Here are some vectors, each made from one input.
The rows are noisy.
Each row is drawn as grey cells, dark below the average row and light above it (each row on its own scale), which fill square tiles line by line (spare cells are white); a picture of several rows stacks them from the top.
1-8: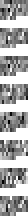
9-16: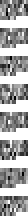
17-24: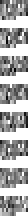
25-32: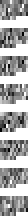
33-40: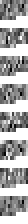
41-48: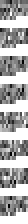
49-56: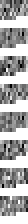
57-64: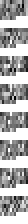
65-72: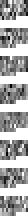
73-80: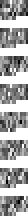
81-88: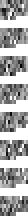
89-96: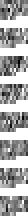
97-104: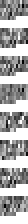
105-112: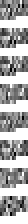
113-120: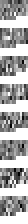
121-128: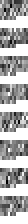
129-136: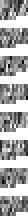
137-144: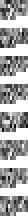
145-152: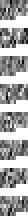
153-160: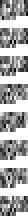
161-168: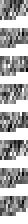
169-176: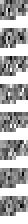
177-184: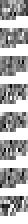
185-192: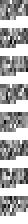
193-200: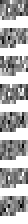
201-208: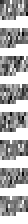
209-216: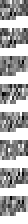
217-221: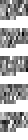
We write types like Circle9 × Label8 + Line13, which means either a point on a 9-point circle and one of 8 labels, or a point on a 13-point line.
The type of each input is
List2(Line9).
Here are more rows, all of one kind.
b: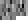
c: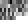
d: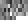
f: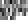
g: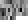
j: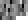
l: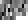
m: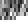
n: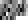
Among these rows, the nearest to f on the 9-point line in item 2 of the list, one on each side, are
b and g.
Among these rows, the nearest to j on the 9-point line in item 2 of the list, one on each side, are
d and m.
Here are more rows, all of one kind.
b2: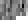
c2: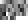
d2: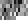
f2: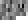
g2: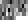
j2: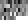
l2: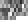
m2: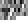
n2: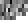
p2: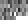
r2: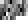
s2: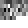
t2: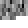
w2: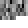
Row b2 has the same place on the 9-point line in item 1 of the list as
f2, t2 and w2.
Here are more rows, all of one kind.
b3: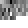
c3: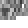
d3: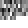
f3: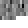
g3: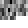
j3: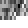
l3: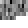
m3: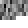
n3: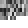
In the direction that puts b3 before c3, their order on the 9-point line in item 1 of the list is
f3, l3, m3, g3, b3, d3, n3, c3, j3.
